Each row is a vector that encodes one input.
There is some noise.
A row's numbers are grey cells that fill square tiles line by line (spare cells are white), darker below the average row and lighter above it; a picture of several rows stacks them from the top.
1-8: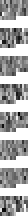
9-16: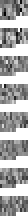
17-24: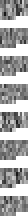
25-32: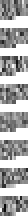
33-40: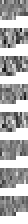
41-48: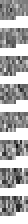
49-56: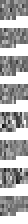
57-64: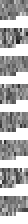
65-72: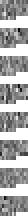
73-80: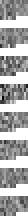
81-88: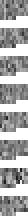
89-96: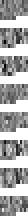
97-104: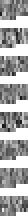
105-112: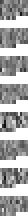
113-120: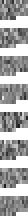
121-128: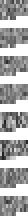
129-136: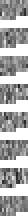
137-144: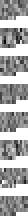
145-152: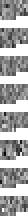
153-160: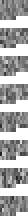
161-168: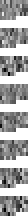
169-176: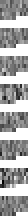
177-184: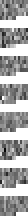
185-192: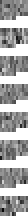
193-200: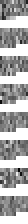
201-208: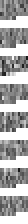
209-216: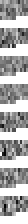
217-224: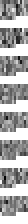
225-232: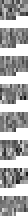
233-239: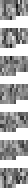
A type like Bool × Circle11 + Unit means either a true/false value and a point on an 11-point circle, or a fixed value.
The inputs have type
Bool × Bool × Bool + List2(Circle6 + Line6).
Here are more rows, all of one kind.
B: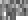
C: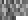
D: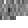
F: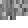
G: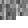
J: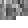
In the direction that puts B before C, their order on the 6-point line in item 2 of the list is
D, F, J, B, C, G.
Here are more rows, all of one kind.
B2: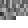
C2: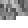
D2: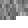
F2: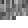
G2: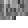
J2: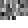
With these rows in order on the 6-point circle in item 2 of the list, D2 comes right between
C2 and J2.
